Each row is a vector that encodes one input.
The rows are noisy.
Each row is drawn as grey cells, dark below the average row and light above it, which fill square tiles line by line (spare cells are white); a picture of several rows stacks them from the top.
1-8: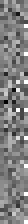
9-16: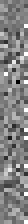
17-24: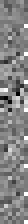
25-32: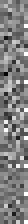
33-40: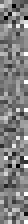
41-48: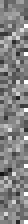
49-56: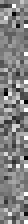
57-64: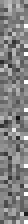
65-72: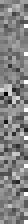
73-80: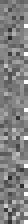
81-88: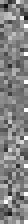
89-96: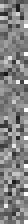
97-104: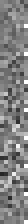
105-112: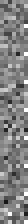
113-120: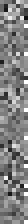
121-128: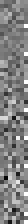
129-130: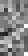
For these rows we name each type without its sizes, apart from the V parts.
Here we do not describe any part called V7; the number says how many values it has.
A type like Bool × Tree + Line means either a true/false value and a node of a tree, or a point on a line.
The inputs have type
(Bool × Bool × Bool + Line) × (Line + V7).
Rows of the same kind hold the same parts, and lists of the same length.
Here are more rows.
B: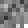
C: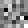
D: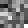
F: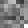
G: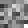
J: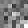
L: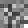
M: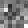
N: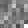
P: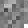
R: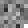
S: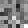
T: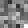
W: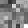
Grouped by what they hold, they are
B, L, M
C, G, W
D, J, T
F, N, P, R, S

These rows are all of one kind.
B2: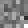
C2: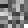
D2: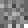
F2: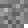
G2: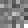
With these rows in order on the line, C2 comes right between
B2 and F2.
